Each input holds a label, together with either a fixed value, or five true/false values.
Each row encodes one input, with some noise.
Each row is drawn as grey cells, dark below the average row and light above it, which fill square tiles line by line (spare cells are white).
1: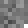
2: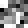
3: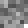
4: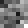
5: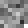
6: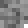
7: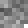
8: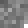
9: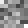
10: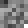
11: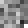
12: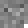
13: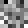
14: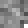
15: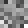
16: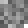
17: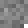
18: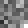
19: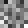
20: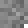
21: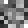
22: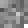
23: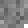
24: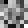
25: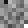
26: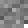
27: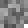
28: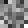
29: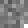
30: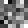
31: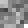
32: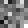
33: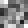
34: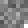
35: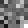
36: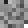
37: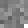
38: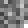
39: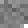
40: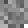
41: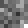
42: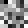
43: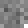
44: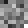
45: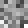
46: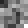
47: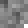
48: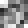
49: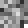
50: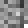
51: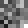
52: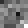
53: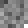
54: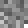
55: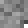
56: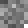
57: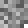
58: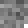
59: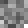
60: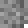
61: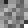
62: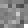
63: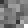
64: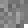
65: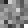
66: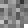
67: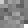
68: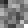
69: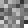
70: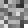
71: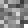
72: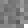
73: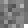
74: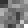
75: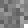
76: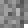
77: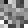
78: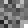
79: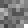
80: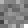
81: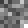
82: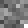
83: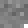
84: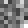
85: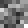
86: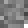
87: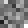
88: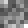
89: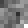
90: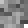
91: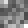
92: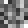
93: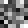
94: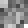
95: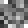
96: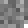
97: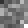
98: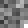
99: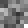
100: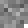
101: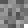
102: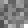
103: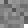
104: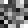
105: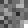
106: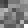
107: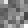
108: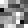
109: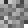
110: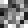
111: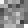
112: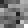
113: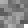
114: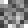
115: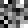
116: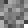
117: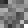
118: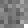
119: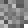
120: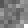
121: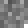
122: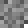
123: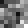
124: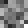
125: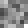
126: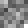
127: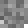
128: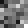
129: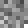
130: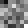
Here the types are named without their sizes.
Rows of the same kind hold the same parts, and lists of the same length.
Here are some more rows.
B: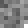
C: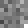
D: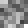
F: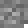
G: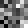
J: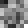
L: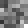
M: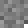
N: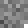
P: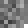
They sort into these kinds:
B, C, D, G, J, L, M, N, P
F

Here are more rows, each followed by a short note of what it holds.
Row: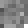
a label and five true/false values
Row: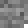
a label
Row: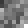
a label
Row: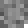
a label and five true/false values
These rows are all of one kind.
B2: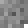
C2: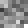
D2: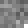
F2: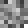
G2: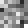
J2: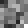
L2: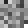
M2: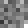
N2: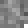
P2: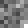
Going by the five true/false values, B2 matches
D2, F2 and N2.
